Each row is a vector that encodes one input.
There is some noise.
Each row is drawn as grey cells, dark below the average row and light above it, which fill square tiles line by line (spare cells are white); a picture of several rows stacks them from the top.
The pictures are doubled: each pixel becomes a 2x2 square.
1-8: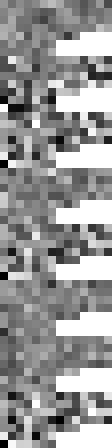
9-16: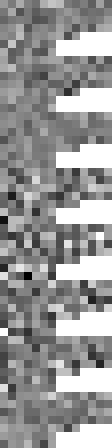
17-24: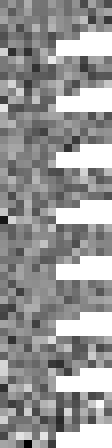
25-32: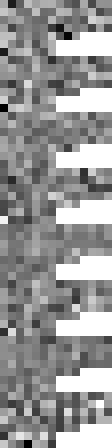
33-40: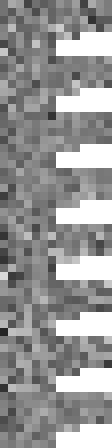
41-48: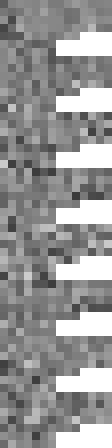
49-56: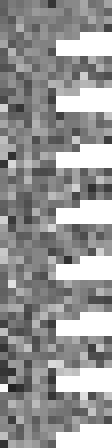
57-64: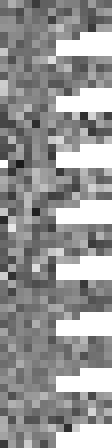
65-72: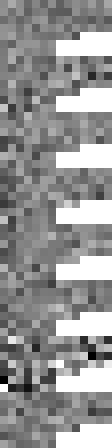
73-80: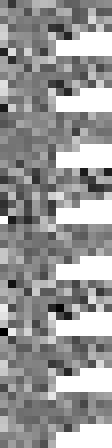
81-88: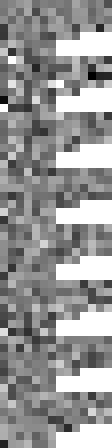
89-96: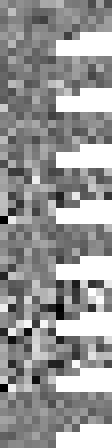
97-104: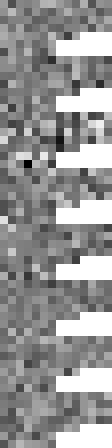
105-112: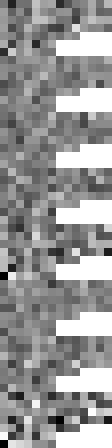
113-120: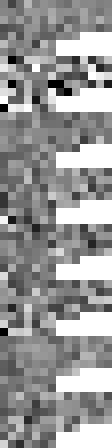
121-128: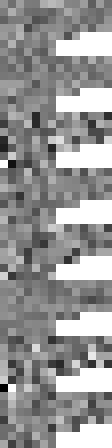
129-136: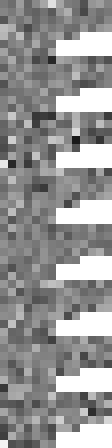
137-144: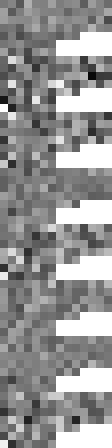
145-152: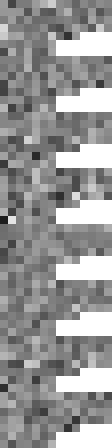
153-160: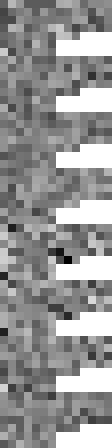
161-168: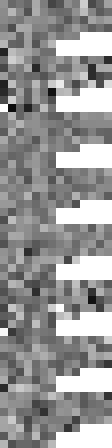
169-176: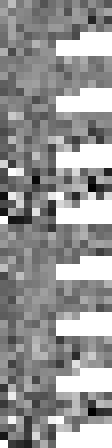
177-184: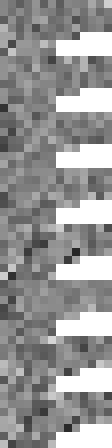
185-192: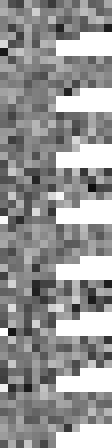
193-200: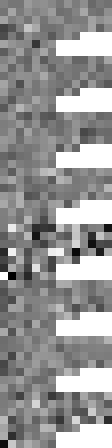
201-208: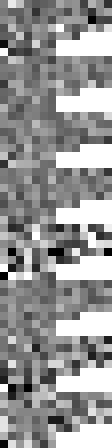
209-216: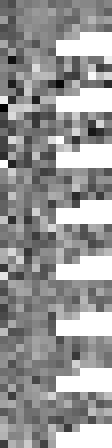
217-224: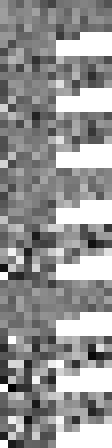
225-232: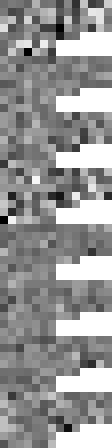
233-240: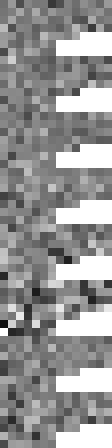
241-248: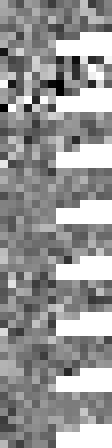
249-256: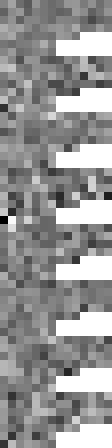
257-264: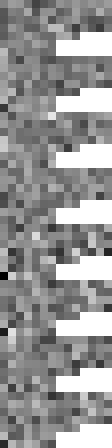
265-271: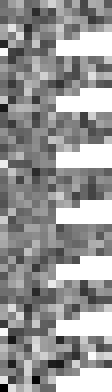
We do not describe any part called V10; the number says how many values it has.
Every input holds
a list of up to three items, each a true/false value and a value of V10.
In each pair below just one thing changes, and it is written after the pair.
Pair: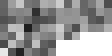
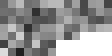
the true/false value in item 1 of the list
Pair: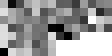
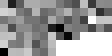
the true/false value in item 1 of the list
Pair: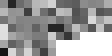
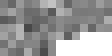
the true/false value in item 1 of the list
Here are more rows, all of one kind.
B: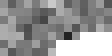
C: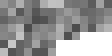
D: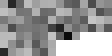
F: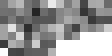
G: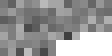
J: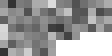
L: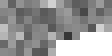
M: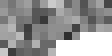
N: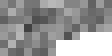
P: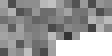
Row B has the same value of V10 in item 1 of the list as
D and M.
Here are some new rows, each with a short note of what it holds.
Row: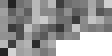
a list of two items
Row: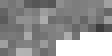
a list of three items
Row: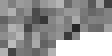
a list of one item
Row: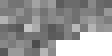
a list of two items
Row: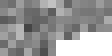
a list of one item
